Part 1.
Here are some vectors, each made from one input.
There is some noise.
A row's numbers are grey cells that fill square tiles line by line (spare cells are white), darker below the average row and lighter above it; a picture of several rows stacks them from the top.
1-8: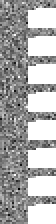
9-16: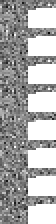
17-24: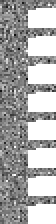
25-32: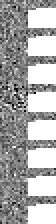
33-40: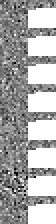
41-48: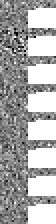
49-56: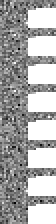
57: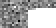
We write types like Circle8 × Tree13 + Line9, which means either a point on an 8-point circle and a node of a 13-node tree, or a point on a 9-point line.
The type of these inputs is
List2(Line6).
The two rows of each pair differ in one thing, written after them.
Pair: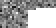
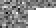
the place on the 6-point line in item 2 of the list
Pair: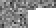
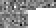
the place on the 6-point line in item 2 of the list
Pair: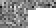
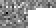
the place on the 6-point line in item 2 of the list
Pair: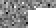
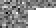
the place on the 6-point line in item 1 of the list
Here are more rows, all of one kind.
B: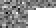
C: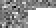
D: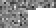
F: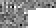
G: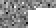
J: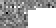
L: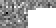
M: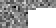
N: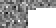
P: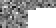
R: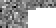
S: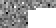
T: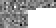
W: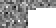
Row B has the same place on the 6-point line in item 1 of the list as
C, P and R.
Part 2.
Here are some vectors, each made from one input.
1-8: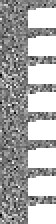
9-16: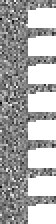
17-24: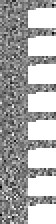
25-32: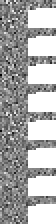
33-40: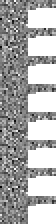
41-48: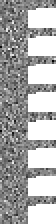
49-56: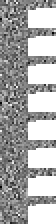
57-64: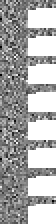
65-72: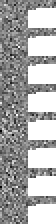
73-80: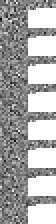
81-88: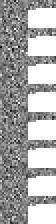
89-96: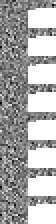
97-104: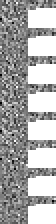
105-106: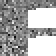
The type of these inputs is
Circle10 + Line7.
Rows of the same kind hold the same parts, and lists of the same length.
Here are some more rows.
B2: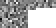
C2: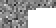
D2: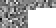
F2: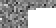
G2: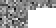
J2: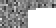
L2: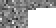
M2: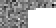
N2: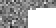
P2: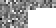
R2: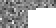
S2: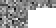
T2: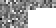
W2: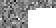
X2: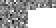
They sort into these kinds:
B2, D2, G2, P2, S2, T2, X2
C2, F2, J2, L2, M2, N2, R2, W2

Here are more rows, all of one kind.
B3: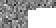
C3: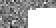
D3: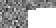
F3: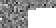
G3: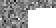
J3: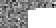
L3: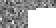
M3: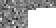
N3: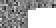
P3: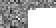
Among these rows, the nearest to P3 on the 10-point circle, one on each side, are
C3 and G3.
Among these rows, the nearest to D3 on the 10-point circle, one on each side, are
B3 and M3.
